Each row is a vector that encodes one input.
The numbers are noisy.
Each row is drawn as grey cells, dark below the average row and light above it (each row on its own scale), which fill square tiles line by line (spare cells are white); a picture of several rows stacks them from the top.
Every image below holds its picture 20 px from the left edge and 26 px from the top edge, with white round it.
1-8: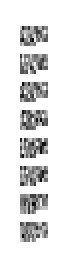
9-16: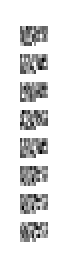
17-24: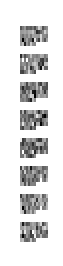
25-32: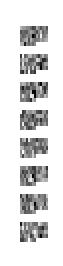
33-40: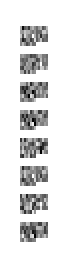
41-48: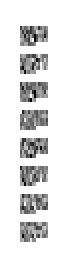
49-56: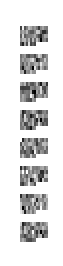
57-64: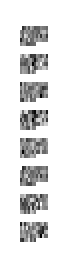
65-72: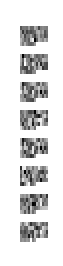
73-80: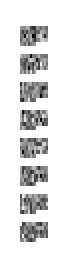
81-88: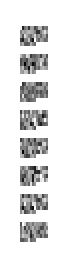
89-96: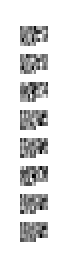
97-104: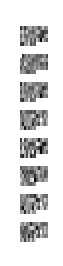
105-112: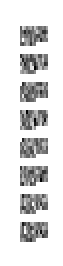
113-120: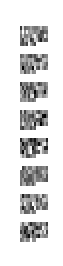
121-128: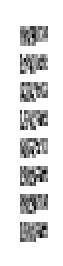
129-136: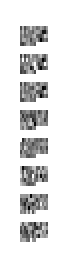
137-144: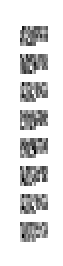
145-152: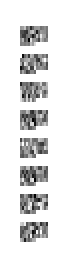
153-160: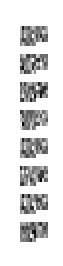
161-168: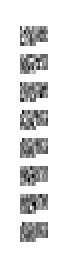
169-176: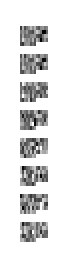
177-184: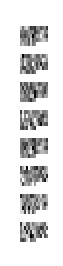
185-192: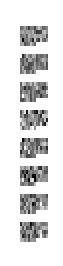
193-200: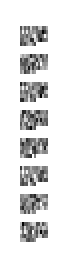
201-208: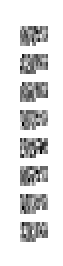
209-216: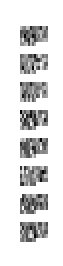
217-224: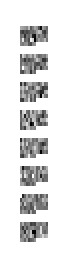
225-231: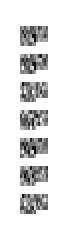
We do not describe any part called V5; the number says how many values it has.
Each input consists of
either a true/false value and a value of V5, or a list of up to two points on an 8-point line.
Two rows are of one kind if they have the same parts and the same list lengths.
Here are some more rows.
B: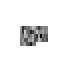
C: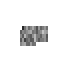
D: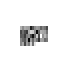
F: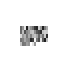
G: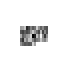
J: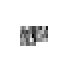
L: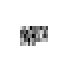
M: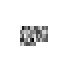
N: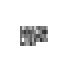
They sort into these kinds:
B, C, M
D, G, J, L
F
N

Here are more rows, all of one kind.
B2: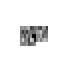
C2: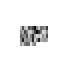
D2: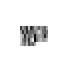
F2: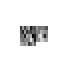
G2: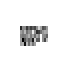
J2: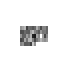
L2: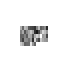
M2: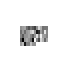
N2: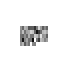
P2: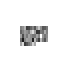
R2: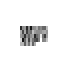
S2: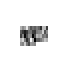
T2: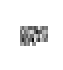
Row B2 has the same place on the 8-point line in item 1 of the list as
C2, L2 and N2.
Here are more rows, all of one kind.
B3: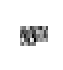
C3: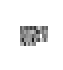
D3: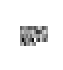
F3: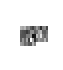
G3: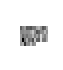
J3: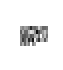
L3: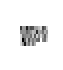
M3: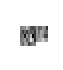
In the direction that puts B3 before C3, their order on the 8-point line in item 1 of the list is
J3, B3, F3, M3, C3, D3, G3, L3.
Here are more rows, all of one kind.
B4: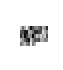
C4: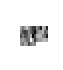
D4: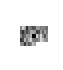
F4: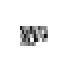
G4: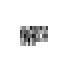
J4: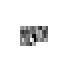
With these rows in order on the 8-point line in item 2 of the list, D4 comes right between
G4 and J4.
